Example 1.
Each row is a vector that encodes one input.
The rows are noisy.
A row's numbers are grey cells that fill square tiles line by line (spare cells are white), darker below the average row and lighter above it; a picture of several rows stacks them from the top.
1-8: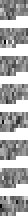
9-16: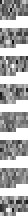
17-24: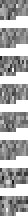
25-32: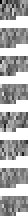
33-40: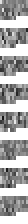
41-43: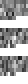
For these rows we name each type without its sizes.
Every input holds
a label, together with either a point on a circle, or a fixed value.
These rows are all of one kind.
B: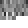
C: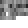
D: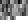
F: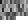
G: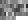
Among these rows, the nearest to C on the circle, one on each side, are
B and G.
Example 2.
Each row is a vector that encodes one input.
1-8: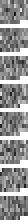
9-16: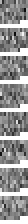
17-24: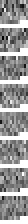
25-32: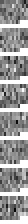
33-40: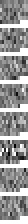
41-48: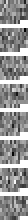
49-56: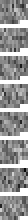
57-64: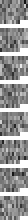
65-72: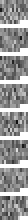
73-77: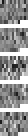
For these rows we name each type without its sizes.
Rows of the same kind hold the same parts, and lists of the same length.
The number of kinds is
2.
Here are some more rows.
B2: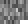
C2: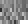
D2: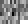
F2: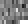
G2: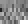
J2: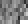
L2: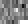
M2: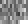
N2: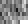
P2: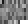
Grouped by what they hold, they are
B2, C2, F2, G2, L2, M2, N2
D2, J2, P2

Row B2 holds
four true/false values.
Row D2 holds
a point on a line.
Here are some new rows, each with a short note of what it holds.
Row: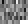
a point on a line
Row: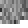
four true/false values
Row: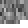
four true/false values
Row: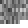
four true/false values
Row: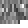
four true/false values
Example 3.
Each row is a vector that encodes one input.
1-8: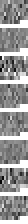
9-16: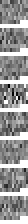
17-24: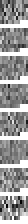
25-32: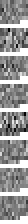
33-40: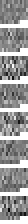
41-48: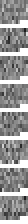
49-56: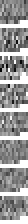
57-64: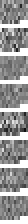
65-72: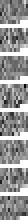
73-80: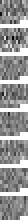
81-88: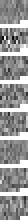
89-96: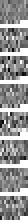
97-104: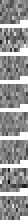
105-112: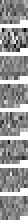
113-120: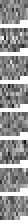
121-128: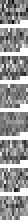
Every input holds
a point on a 9-point line and three true/false values.
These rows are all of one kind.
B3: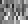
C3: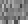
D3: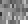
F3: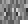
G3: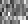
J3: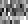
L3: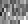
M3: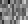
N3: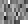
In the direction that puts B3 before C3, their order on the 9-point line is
J3, G3, B3, F3, D3, M3, C3, N3, L3.
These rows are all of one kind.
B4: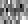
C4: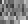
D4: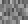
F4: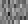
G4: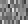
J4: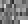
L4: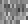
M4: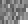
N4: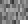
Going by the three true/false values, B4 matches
J4 and M4.
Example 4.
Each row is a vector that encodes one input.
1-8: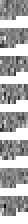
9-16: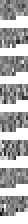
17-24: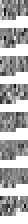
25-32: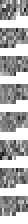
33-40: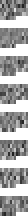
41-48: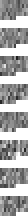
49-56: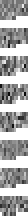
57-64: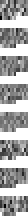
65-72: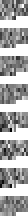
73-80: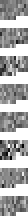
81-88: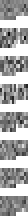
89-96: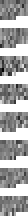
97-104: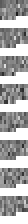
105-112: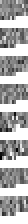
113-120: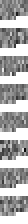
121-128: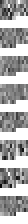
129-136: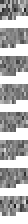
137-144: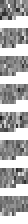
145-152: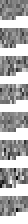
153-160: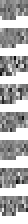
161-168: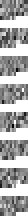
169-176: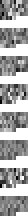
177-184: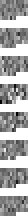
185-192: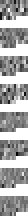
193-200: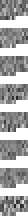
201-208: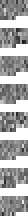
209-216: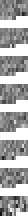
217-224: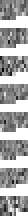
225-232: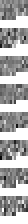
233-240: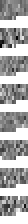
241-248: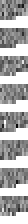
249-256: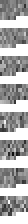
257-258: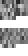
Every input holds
either a point on a 16-point circle, or five true/false values.
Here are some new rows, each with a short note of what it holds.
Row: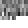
five true/false values
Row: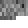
five true/false values
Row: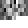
a point on a 16-point circle
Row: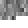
five true/false values
